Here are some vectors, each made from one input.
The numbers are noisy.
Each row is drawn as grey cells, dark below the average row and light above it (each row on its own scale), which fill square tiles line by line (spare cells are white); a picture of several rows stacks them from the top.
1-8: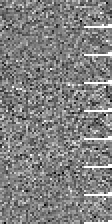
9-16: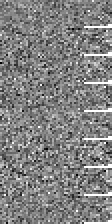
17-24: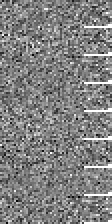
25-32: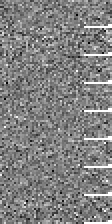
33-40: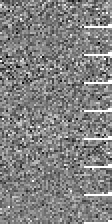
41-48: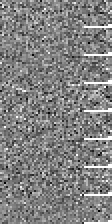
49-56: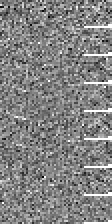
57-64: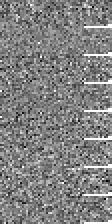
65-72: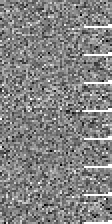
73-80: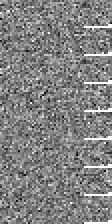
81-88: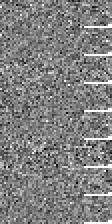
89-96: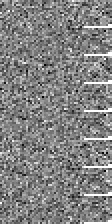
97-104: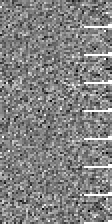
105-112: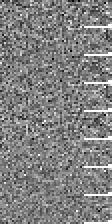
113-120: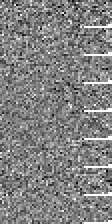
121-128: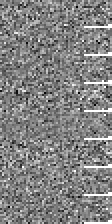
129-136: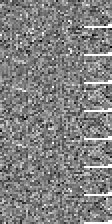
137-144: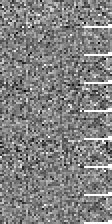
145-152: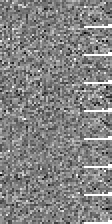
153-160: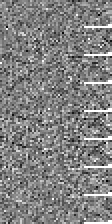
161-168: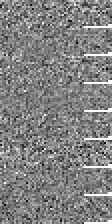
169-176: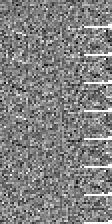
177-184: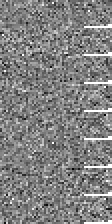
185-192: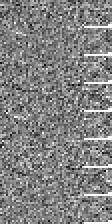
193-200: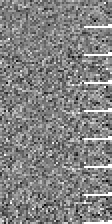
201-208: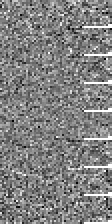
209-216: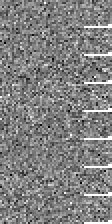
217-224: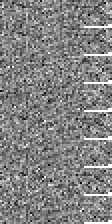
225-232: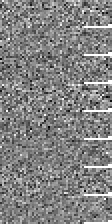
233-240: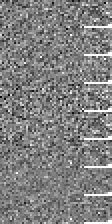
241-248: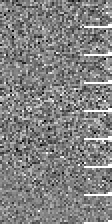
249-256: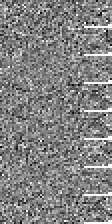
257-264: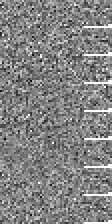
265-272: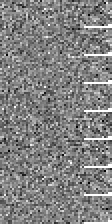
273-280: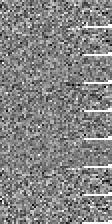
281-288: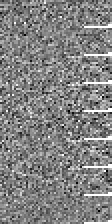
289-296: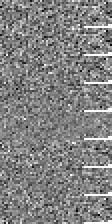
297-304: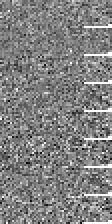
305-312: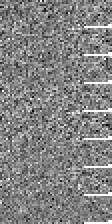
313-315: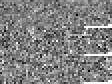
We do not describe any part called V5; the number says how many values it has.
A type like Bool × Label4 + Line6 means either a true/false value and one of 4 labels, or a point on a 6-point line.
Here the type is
(Bool × Circle11 + V5) × Line8 + List2(Line7).
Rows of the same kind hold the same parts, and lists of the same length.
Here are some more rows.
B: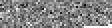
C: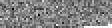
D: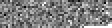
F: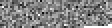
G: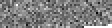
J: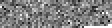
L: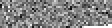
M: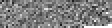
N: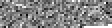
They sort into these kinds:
B
C
D, J
F, L
G, M, N

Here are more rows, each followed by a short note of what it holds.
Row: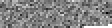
the empty list
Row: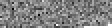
the empty list
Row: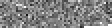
a point on an 8-point line and a value of V5
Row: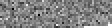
the empty list
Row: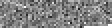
a point on an 8-point line and a value of V5
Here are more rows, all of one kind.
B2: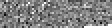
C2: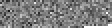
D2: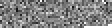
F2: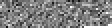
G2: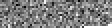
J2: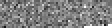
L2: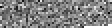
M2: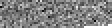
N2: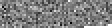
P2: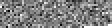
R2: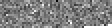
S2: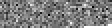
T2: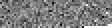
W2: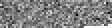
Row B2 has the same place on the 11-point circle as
C2, R2 and W2.
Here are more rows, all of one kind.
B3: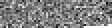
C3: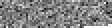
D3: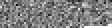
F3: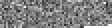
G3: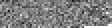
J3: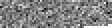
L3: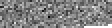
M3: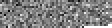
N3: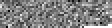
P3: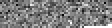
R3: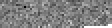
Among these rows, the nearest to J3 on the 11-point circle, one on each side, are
G3 and N3.
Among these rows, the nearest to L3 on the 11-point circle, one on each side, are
C3 and R3.
